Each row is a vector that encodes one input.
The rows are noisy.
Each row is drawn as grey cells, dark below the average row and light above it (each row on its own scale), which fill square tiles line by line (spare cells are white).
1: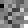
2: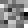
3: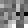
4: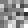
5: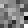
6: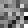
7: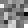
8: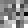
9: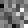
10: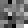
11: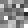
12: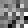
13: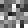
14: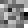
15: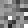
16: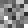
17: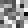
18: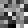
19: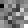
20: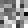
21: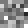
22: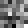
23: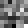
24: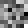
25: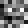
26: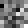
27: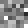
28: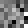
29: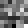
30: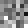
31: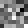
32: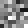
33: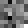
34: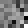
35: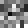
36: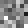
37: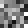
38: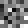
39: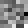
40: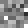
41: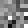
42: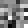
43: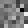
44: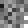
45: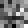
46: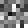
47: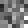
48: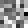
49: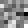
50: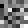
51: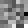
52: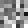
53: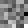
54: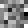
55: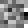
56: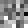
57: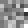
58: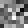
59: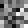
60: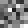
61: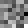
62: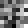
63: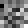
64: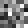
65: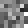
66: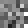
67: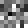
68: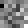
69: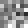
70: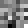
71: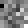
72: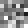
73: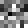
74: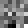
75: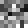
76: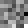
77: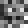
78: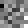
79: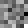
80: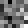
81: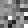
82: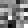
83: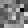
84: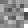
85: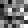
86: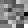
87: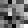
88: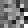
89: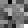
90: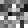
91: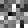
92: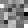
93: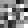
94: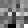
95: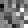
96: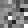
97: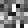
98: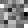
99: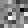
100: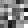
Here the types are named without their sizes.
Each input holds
either three true/false values, or a list of points on a line.
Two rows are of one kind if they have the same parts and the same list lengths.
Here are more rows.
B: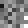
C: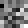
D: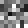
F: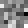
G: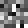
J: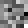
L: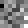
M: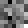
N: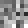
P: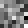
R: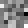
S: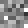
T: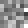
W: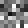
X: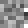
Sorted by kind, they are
B, C, L
D, G, W
F, J, N, R, S, T, X
M, P

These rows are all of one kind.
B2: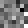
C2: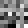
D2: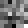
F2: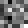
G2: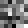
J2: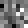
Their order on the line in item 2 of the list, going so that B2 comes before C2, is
F2, J2, B2, D2, G2, C2.
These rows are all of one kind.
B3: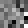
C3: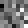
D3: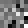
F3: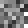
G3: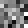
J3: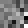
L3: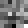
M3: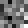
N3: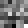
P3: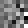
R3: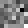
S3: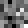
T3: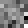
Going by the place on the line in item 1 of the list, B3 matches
D3, J3, P3 and R3.
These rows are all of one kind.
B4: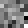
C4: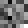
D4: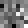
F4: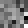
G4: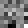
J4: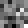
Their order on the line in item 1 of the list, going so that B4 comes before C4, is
F4, B4, G4, C4, J4, D4.
